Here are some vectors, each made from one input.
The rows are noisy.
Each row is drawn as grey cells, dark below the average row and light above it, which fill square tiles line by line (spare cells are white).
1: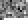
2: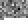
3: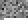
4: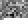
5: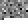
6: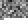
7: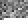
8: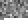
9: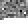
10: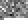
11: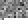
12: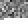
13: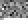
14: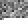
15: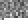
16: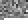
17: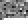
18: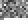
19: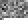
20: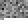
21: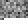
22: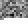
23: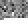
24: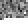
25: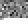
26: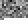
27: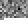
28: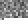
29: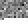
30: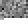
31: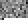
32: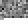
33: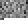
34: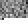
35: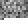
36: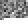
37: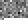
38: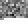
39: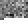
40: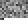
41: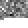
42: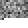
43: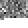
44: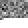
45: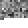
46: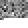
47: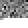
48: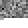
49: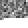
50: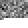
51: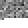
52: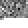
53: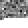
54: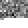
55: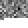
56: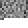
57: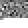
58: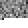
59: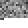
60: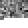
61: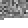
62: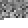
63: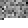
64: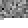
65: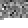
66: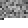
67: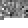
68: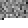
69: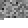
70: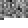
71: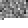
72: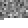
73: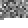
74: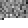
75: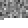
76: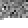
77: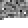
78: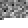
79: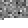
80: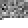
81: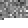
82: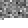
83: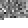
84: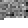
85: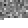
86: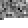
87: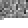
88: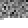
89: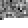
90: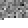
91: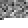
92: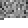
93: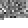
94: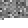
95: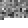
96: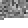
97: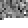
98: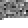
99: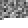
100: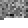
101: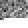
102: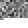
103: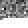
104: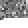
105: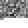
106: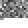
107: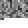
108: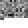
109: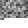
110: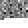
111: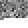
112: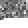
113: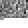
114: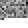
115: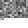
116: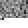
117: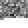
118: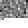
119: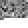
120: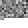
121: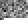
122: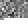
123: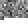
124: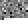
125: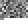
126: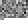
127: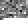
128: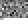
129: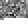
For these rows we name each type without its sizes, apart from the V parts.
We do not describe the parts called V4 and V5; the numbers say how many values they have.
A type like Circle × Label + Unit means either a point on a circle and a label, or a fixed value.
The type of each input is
(Bool × V5 + Label) × V4.
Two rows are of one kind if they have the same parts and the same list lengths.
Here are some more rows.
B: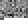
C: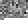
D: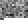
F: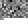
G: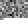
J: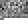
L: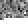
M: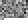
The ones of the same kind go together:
B, D, F, G, L
C, J, M

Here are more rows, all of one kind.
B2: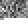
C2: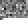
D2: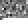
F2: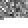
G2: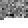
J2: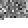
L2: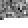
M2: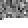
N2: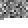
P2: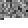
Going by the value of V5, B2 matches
C2 and D2.
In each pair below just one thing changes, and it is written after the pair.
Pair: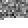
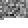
the true/false value
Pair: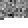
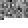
the value of V5
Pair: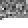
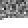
the true/false value
